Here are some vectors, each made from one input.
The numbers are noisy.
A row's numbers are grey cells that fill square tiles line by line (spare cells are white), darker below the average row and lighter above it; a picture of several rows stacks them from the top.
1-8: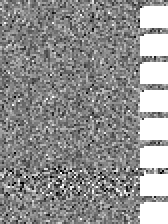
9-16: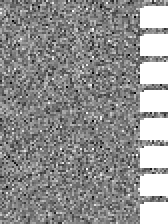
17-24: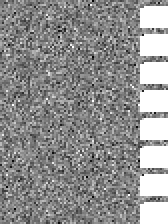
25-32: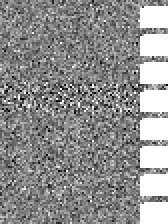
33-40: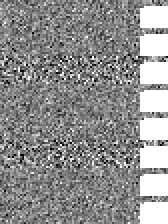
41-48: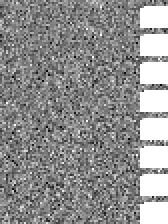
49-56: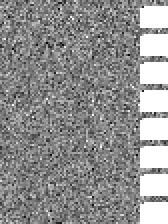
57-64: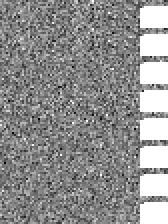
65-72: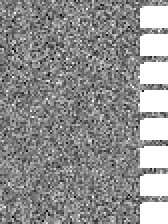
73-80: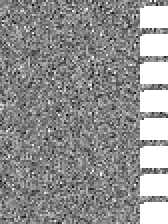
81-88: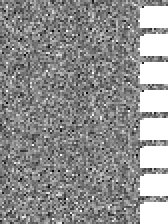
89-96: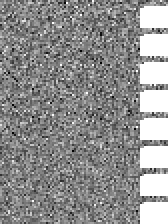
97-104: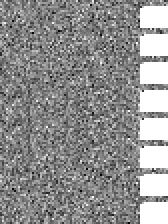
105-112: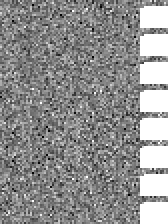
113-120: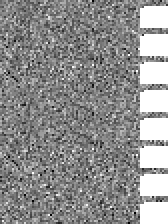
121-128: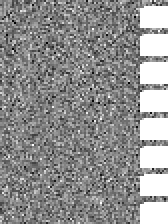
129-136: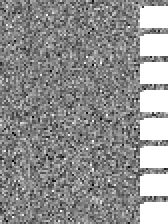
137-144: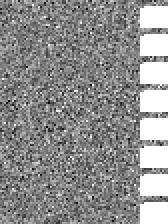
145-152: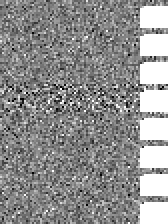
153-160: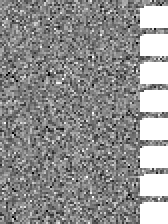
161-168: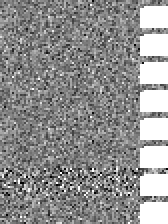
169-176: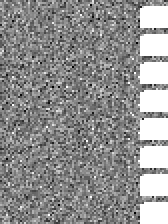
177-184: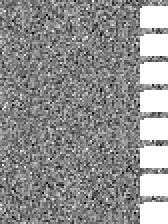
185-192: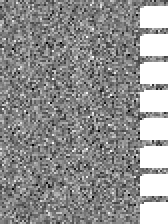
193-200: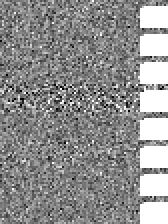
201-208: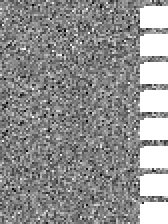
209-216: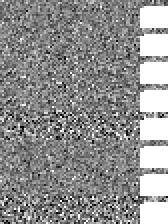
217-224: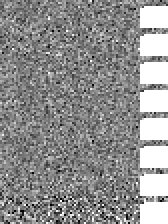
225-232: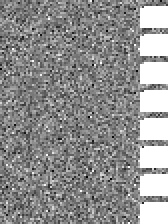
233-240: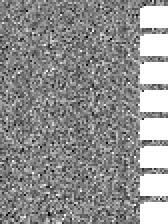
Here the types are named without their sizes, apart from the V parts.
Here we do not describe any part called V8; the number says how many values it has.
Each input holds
a true/false value, together with a list of items, each either a point on a line, or a value of V8.
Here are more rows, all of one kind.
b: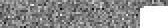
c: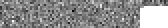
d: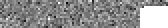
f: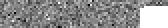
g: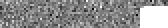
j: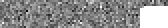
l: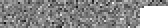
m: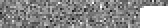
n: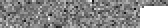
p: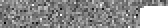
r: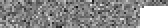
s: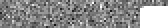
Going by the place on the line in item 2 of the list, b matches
f and g.
